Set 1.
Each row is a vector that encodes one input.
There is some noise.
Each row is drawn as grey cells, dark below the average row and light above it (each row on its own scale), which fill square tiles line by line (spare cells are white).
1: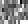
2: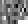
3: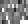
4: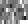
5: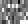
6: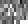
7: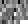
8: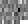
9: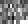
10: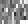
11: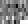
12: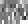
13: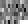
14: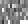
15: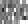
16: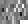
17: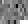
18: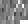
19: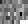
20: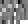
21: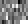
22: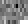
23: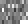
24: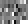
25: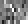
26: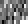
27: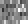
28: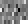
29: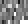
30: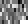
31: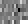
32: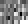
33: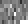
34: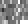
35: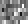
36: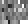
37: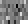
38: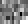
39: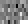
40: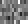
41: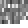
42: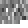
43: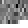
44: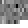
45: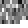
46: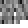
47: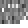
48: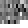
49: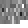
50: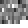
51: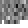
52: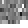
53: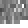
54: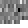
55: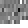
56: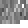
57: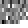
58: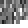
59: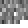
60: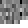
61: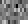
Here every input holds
a point on an 11-point line.
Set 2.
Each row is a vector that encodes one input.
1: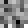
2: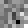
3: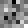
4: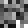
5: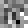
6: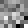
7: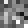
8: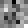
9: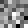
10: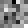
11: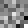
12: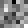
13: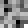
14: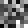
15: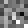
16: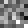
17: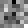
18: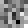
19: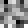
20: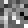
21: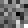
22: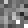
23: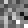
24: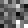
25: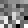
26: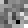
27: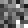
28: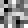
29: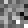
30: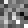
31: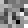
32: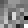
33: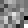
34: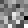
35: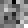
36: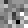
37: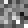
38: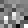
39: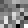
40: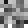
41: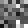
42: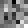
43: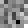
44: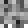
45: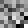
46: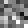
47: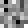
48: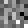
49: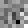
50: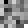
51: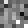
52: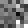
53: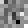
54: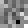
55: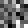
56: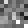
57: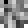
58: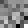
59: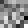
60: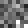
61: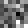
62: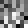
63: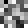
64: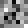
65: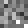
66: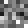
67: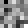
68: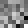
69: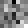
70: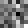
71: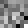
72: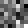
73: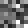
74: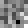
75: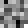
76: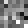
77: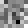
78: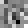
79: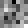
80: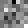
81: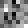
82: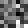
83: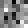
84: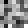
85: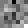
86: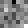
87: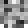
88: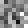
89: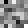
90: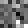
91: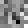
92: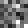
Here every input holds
a point on a 6-point line.
